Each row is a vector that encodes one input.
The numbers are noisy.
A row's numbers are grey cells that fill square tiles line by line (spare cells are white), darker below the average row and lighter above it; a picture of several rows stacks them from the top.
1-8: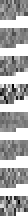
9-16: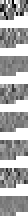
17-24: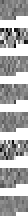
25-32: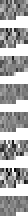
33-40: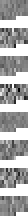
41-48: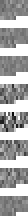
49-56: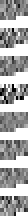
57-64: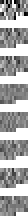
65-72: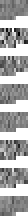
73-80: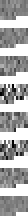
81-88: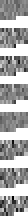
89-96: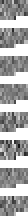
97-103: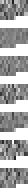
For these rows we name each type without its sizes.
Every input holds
a point on a line, together with either a fixed value, or four true/false values.
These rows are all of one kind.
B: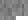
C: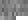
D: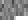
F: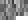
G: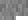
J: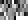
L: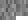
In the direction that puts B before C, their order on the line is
D, L, G, B, F, C, J.
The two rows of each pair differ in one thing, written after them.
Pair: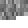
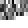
the place on the line
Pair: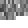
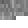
one of the four true/false values
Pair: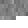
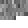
one of the four true/false values
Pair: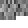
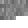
one of the four true/false values
